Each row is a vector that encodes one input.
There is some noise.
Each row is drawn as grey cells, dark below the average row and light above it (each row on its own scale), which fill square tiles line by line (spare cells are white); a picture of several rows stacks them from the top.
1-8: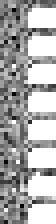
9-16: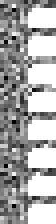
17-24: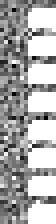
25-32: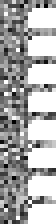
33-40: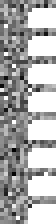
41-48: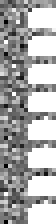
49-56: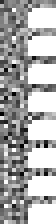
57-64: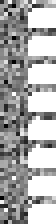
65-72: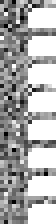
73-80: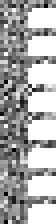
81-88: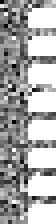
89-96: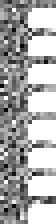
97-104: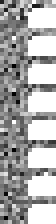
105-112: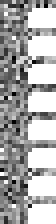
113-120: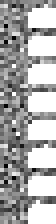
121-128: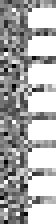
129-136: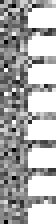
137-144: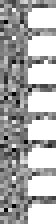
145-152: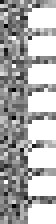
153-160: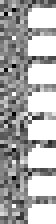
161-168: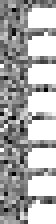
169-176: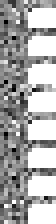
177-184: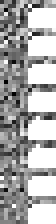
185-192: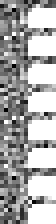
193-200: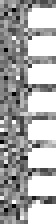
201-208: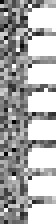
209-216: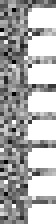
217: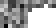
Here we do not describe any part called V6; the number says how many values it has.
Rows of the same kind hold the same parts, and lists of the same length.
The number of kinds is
5.
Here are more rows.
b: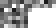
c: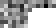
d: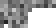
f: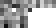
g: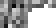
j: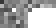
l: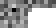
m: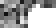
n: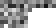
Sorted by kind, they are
b
c, d, g, n
f, j
l
m

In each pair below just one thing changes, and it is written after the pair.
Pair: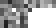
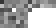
the value of V6
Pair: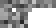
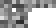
the true/false value
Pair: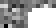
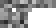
the value of V6
